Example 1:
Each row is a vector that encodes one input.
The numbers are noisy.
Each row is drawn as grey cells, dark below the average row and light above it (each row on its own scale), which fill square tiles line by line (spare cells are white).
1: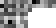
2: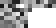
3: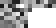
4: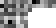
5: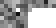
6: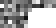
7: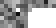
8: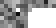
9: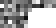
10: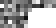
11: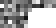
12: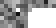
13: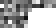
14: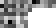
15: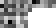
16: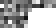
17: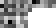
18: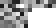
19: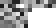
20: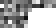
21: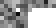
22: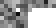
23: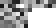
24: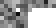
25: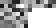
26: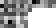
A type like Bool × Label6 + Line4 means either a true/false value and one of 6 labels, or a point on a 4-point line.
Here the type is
Line4.
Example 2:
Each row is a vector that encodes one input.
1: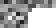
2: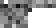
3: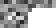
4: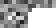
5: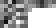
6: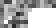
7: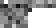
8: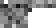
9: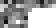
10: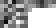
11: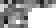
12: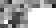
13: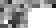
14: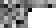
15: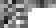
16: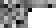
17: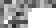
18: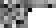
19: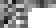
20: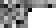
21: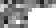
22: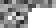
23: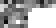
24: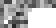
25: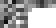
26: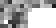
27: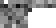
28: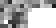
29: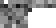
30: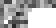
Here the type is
Tree7.
